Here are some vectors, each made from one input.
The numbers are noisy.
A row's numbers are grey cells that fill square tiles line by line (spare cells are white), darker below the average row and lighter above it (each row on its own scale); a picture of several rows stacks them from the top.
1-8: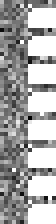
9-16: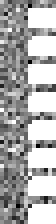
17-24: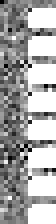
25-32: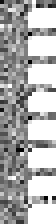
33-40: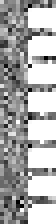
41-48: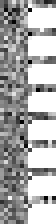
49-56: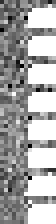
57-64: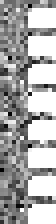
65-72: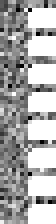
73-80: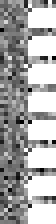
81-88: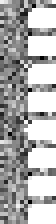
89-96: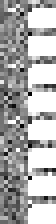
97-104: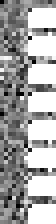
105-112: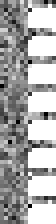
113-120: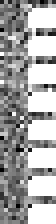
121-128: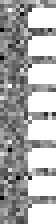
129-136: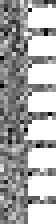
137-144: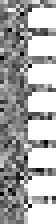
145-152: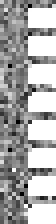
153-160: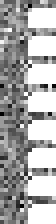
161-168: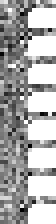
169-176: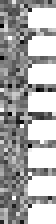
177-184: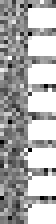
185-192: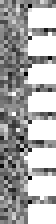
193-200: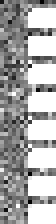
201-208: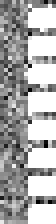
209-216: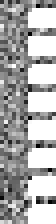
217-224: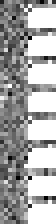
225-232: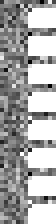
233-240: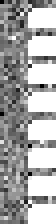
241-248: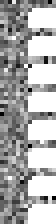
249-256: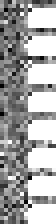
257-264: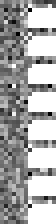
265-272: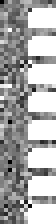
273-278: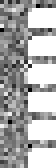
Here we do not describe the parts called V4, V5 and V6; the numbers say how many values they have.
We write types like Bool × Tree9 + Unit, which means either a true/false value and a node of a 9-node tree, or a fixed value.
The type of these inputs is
Line11 + Tree8 × V4 + (Tree11 + V5) × V6.
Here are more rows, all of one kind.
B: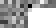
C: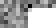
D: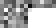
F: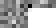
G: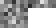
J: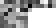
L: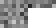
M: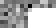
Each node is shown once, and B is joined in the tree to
G.
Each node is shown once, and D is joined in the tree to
J.
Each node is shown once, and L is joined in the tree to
C.
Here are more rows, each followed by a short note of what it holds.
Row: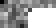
a node of an 11-node tree and a value of V6
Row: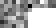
a node of an 8-node tree and a value of V4
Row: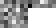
a node of an 8-node tree and a value of V4
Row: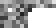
a point on an 11-point line
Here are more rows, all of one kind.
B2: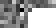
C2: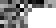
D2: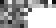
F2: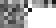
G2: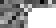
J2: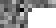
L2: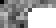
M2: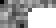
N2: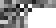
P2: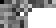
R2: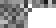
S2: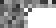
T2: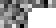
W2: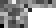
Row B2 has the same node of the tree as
G2, J2 and R2.
